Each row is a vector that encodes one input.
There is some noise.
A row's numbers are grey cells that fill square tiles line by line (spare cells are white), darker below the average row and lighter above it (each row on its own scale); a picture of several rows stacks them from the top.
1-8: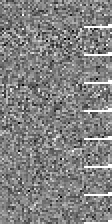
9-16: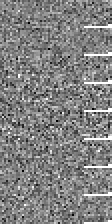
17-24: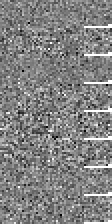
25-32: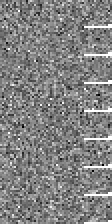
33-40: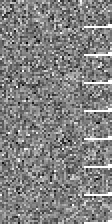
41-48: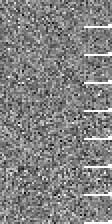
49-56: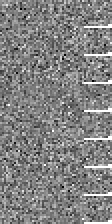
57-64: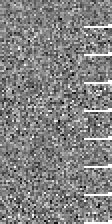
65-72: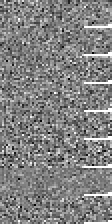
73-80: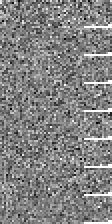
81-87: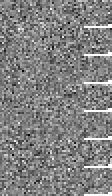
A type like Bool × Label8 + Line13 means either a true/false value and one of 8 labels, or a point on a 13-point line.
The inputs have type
Bool × Bool × Bool + Tree8 × Tree8.
